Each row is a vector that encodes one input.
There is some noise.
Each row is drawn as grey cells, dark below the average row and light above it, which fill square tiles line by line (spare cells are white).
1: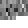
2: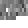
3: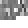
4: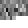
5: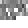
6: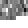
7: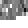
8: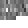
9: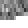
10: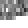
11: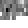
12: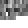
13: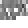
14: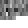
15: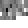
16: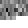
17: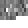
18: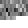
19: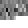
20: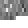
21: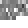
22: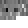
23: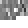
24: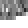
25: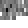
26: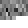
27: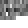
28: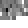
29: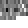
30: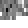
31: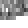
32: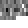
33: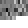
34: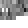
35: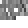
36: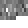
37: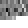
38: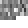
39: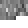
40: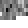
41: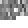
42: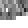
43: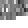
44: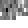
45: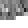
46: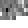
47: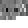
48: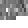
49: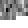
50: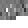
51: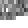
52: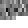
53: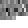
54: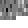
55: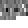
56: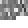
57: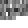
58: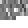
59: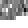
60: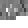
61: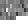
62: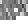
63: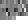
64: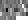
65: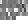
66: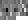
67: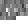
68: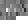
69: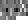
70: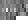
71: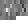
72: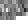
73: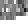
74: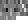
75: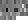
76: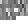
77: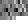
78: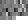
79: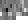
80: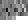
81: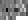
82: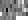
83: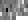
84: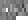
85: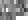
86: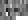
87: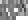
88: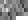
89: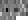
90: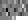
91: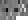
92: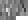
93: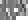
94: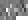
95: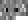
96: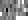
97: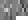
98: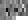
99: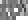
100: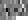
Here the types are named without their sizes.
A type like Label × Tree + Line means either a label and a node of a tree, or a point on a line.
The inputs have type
Bool × (Line × Line + Unit).
